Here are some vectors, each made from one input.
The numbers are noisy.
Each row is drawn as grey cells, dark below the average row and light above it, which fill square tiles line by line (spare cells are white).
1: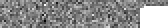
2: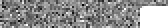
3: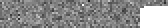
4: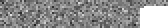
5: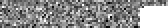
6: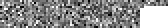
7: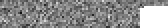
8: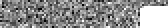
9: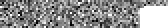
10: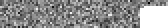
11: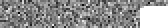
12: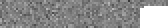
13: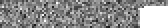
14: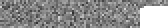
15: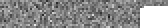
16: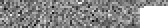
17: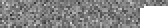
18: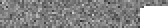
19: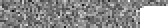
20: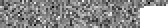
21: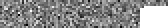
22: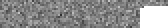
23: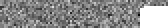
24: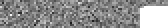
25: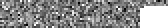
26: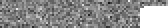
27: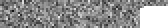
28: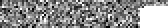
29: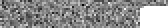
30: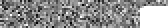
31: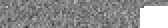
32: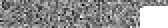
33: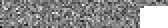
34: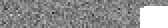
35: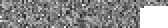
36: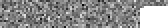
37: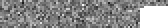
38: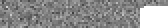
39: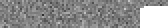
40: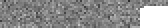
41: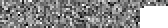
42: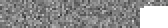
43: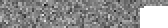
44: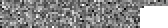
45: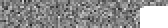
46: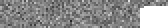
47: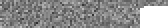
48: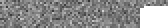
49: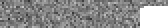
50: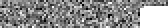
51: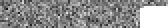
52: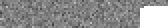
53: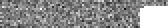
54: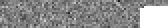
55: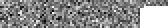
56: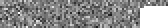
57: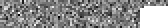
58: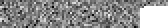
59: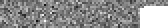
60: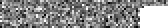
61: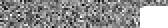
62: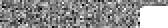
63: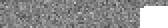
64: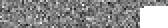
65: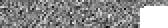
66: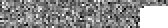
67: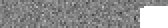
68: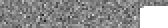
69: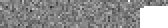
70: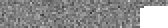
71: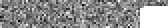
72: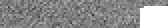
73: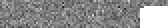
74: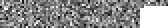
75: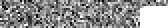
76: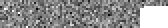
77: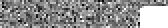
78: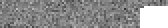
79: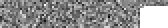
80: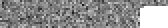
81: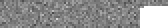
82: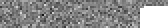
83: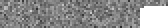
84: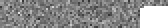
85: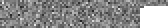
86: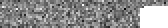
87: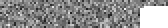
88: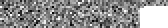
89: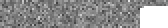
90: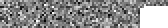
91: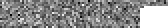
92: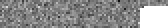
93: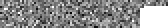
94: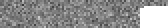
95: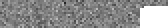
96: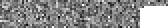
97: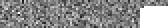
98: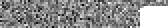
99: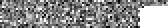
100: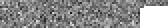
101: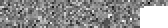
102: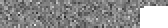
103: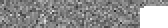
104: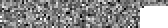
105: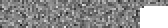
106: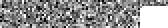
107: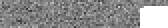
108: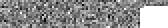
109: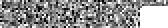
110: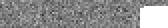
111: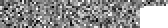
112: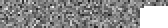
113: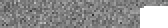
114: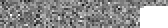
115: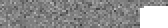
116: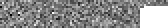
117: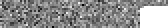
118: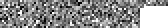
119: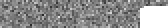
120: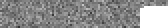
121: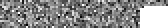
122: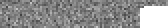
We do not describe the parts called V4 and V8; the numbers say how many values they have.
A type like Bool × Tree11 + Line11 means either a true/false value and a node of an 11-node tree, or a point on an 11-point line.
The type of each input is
Line7 × (Line7 + V8) × V4.
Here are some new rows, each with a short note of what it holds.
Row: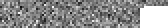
a point on a 7-point line, a value of V4 and a value of V8
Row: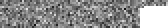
a point on a 7-point line, a value of V4 and a value of V8
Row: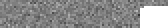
a point on each of two 7-point lines and a value of V4
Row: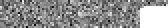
a point on a 7-point line, a value of V4 and a value of V8
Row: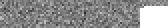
a point on each of two 7-point lines and a value of V4
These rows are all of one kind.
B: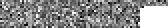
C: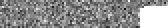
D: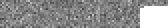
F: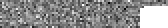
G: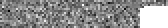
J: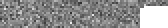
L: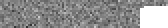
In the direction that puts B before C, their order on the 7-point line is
G, L, J, B, C, D, F.
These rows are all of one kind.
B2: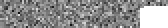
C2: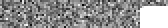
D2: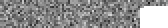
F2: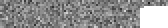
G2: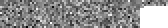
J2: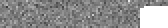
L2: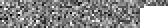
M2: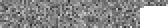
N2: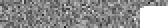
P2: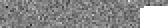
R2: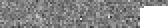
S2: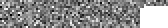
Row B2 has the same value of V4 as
D2, J2 and P2.
